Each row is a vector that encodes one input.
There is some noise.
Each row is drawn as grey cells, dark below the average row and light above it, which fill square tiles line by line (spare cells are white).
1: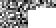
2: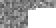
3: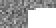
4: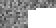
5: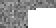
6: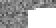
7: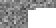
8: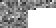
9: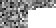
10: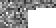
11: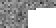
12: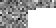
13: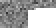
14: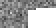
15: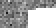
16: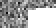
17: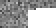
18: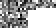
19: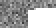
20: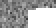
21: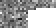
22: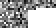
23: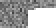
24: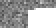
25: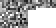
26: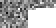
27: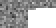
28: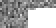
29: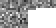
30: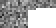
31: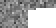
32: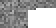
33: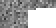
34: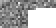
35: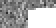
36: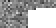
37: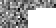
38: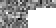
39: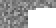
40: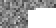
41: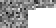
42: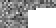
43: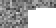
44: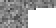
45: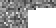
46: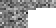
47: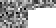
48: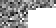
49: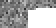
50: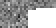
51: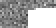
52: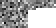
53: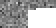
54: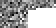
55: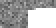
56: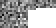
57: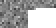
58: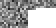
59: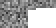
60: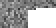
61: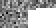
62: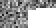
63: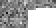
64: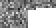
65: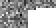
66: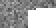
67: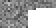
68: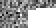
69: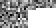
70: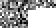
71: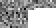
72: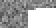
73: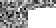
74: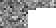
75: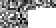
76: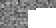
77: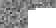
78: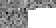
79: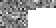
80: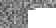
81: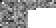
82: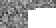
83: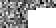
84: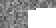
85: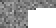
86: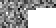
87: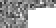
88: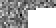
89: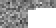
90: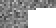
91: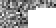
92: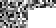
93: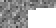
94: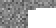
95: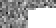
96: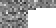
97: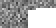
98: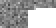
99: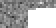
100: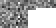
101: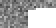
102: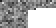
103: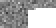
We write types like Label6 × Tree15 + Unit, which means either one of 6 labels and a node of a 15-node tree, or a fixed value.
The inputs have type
Bool × Bool × Bool × (Tree7 + Unit) + Label5.
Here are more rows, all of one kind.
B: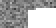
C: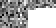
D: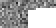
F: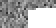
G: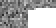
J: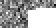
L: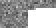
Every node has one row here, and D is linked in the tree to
J.
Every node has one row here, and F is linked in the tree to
C.
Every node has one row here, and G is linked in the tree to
B, C and J.
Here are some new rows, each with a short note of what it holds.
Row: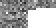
one of 5 labels
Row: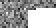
three true/false values
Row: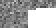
three true/false values
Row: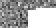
a node of a 7-node tree and three true/false values
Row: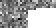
one of 5 labels
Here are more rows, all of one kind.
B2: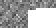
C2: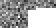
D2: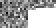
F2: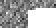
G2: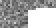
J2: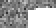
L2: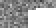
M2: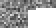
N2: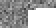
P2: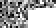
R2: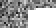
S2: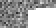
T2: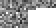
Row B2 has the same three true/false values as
F2, J2 and R2.
